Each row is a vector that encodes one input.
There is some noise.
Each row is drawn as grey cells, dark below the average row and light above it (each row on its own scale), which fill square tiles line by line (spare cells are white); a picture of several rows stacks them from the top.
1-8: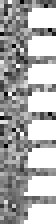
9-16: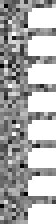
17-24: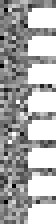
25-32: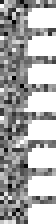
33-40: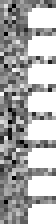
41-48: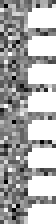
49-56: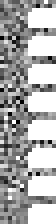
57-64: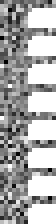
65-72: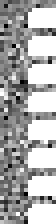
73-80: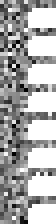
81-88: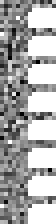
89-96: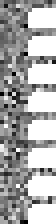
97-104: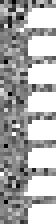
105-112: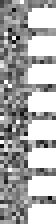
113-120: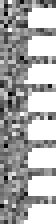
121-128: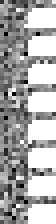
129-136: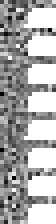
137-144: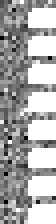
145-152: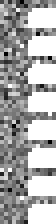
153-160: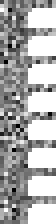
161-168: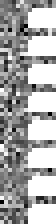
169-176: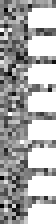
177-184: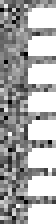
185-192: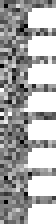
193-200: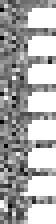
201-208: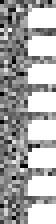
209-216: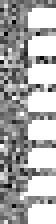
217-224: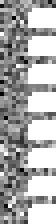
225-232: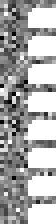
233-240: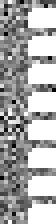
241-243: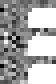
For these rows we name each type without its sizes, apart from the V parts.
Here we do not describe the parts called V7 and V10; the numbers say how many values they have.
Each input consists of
either a point on each of two lines, or a true/false value and a value of V10, or a value of V7.
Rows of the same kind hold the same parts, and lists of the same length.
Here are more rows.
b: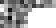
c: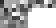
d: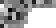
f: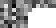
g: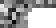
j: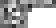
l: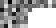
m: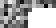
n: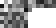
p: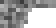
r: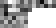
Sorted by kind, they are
b, d, f, g, l, p
c, j
m, n, r

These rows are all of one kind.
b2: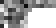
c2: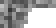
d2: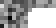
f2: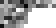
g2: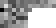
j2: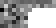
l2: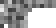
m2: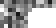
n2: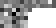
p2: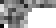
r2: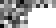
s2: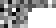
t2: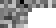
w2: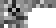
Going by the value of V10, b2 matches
l2, n2, p2 and w2.
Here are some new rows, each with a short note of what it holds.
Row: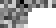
a true/false value and a value of V10
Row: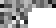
a value of V7
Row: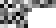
a value of V7
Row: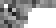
a true/false value and a value of V10
